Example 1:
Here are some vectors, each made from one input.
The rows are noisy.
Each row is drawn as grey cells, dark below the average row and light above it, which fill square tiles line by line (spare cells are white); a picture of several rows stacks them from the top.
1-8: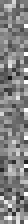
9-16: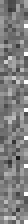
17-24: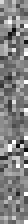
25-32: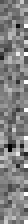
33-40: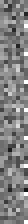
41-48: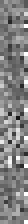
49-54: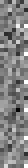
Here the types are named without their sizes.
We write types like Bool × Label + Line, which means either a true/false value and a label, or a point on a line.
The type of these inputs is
(Bool × Bool × Bool + Unit) × Line.
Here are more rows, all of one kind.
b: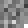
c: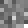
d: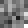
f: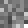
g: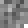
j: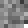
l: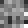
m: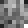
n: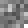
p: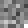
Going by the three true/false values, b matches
d, f and n.
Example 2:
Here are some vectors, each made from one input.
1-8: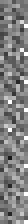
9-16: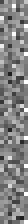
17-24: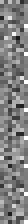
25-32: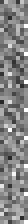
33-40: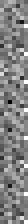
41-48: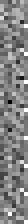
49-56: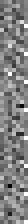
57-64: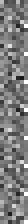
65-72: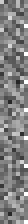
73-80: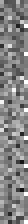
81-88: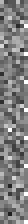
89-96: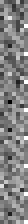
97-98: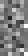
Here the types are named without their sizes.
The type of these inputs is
Bool × Line.
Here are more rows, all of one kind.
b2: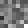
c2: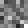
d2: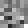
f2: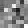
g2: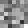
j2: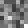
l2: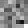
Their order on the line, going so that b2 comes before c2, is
f2, b2, l2, j2, c2, d2, g2.
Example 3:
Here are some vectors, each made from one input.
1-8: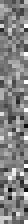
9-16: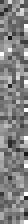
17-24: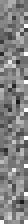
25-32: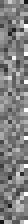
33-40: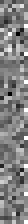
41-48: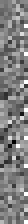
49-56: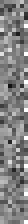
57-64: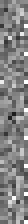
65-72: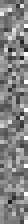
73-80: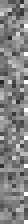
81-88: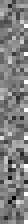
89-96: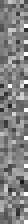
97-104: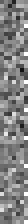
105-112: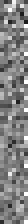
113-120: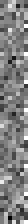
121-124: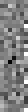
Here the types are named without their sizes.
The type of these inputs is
List(Line).
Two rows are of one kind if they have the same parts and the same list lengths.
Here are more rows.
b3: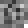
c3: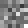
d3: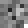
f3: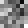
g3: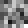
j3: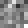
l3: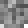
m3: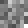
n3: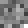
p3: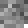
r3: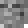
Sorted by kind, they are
b3, f3
c3, d3, j3, l3, m3, n3, p3, r3
g3

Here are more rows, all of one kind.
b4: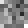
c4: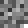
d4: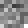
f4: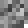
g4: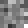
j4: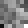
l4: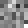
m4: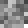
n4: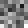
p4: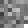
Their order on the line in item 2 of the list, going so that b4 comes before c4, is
g4, j4, l4, f4, b4, p4, c4, m4, d4, n4.
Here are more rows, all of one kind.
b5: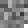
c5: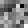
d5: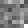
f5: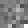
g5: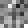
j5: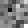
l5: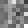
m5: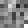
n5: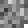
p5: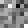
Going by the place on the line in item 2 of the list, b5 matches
d5, g5 and n5.
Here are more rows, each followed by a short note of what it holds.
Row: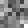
a list of one item
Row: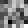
the empty list
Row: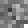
a list of two items
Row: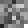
a list of one item
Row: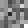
a list of one item
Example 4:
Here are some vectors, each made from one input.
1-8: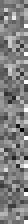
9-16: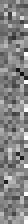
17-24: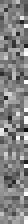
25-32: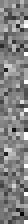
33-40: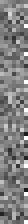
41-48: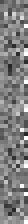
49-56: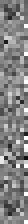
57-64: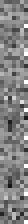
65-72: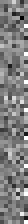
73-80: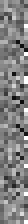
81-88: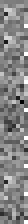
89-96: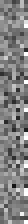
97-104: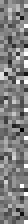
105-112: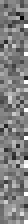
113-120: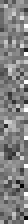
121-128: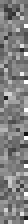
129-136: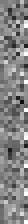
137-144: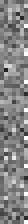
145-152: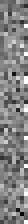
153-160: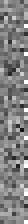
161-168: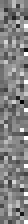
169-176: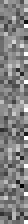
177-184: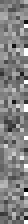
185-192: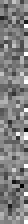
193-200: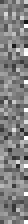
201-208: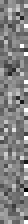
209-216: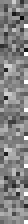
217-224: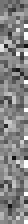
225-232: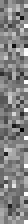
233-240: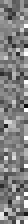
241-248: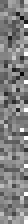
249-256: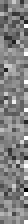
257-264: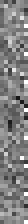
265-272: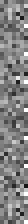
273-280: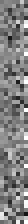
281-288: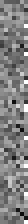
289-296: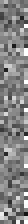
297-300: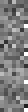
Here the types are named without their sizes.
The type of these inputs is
List(Line).
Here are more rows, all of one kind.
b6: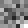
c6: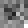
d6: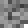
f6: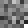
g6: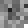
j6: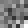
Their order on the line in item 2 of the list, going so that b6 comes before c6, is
g6, j6, d6, b6, c6, f6.
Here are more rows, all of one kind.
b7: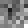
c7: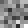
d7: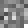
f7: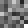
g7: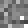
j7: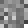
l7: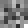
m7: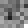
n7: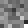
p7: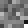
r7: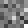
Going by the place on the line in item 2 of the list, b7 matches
d7 and r7.
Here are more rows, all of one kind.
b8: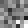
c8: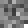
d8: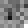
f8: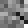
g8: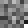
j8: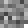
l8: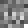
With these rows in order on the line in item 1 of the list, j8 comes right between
g8 and l8.
